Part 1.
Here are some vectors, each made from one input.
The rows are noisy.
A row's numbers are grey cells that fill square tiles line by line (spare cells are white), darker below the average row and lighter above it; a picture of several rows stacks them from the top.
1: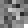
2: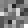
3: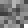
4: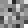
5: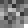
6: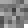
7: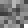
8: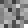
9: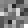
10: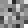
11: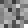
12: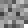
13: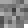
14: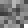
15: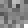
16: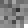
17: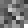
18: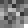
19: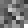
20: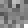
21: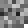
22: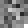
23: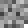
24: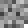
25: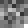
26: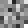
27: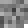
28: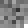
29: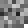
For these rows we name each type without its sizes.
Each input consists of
a point on each of two lines.
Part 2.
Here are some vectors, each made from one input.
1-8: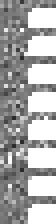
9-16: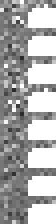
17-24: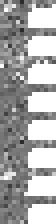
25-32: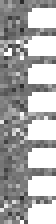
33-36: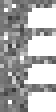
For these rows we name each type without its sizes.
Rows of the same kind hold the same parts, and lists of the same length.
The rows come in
2 kinds.
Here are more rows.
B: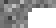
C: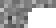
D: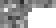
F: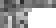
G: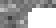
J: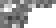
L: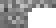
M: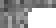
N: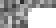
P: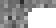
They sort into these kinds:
B, F, M
C, D, G, J, L, N, P

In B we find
a fixed value.
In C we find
three true/false values.
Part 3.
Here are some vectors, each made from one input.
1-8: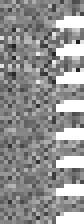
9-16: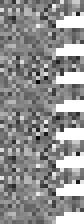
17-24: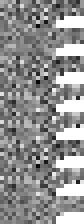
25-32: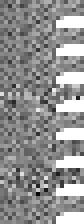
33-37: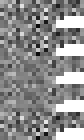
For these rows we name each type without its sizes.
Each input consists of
a point on a line.
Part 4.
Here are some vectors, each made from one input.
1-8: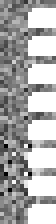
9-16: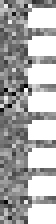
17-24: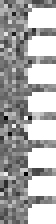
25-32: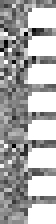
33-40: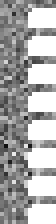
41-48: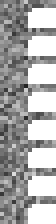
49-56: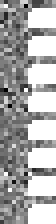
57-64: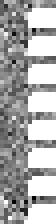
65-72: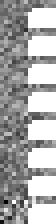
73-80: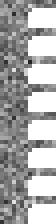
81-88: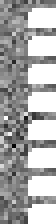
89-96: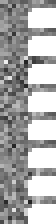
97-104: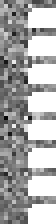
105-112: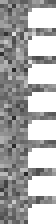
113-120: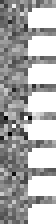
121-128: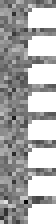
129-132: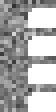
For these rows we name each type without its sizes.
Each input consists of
a point on a circle.
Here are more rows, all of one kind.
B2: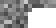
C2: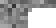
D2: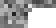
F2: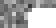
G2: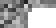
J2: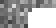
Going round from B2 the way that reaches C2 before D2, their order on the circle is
B2, F2, C2, G2, D2, J2.
